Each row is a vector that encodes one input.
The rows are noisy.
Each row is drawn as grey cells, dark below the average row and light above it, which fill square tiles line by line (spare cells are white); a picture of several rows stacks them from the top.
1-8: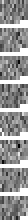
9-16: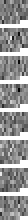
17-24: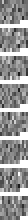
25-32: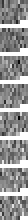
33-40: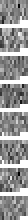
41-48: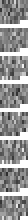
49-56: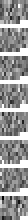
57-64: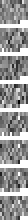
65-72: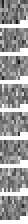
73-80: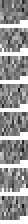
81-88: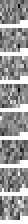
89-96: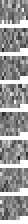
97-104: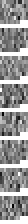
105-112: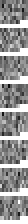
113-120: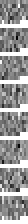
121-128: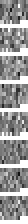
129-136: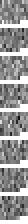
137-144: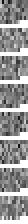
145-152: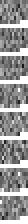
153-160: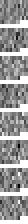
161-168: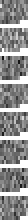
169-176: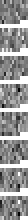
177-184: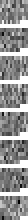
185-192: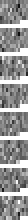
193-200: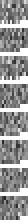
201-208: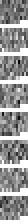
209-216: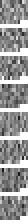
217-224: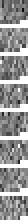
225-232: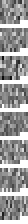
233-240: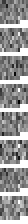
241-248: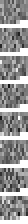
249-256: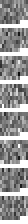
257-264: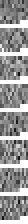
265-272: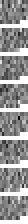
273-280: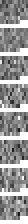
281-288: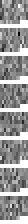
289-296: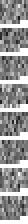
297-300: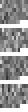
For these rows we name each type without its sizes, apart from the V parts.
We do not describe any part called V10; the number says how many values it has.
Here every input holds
a true/false value, together with either a point on a circle, or a value of V10.
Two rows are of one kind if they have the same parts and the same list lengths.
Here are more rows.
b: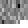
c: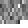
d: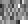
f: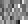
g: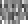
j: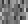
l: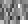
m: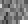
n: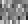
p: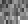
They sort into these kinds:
b, j, m, p
c, d, f, g, l, n

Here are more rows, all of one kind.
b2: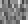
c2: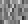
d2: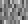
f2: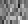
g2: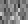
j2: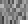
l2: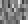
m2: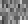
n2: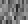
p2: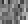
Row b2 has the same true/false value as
l2, m2, n2 and p2.
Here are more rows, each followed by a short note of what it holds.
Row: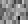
a point on a circle and a true/false value
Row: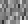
a true/false value and a value of V10
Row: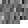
a true/false value and a value of V10
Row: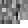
a true/false value and a value of V10
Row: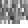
a point on a circle and a true/false value
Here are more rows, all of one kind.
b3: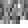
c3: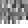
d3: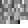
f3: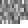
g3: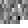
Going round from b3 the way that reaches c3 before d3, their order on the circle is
b3, c3, f3, d3, g3.
